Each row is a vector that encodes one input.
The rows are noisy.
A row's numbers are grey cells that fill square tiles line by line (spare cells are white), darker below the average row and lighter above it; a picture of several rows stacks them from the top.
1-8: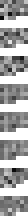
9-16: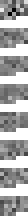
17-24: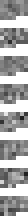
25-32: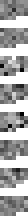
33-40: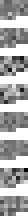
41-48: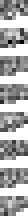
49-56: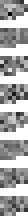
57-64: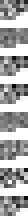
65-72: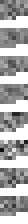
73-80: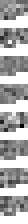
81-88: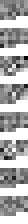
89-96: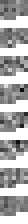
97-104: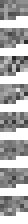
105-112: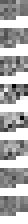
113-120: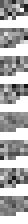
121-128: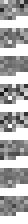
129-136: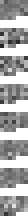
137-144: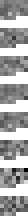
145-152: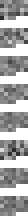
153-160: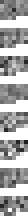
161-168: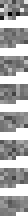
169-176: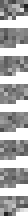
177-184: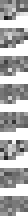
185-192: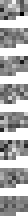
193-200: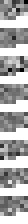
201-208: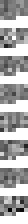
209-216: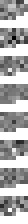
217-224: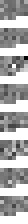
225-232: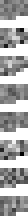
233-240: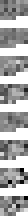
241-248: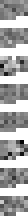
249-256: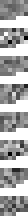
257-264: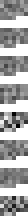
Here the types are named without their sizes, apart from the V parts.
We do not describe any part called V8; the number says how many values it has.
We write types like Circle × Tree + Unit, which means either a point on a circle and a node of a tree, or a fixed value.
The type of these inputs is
Bool × V8 + List(Line).
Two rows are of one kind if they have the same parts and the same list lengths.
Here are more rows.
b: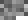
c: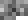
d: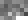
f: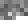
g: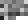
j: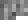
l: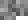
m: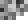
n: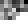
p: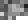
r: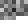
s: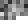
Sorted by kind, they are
b, c, l
d, f, r
g, j
m, n
p, s

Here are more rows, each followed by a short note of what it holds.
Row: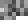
a list of three items
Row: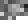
the empty list
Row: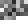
a list of two items
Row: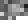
the empty list
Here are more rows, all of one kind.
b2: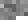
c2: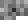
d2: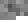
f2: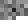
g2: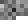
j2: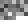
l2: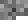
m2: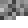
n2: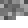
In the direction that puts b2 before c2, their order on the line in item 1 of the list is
n2, g2, l2, f2, j2, m2, b2, c2, d2.
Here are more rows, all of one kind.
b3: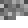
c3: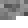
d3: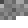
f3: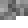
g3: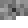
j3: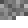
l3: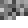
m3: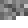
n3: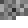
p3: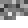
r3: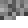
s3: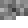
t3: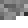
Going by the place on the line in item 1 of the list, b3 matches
d3, j3 and n3.
